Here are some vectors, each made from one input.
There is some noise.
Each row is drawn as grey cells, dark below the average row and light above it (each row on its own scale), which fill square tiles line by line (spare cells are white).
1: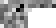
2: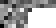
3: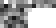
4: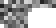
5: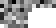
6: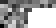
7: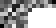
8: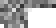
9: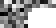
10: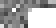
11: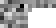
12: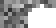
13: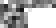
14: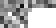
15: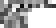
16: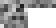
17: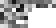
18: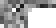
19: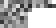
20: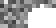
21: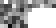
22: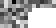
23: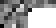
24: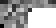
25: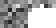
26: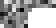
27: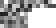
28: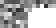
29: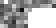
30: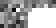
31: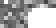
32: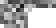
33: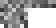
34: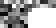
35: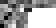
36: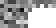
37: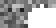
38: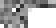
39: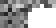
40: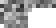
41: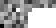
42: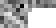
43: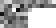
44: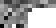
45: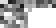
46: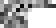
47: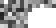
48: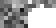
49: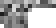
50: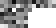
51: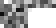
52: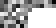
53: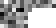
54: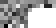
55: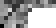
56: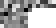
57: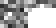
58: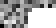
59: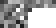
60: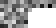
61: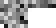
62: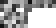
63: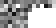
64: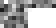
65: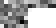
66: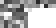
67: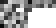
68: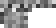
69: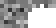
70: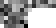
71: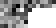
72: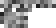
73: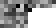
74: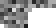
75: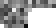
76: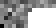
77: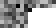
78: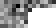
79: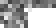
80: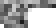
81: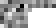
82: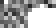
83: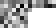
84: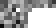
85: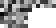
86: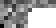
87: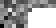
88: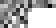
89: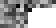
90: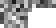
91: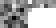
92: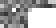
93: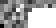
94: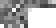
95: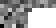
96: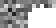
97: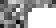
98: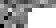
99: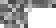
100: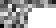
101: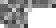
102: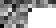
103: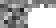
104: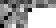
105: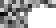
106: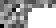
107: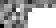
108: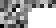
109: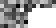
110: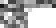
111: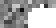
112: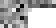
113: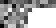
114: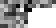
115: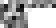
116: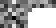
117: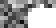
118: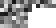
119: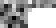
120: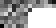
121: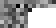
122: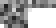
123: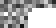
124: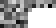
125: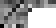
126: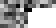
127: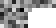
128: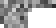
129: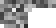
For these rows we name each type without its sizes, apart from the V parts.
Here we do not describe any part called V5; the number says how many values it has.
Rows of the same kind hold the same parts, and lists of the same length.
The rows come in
4 kinds.
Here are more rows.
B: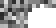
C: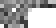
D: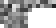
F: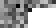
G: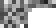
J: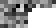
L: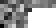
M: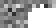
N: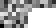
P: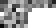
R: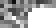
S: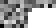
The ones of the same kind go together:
B, C, D, G, M, R
F, J
L
N, P, S

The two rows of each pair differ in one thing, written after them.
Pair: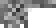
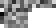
the value of V5
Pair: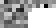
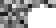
the value of V5
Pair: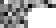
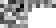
one of the four true/false values
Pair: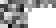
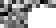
the value of V5
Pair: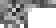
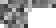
one of the four true/false values
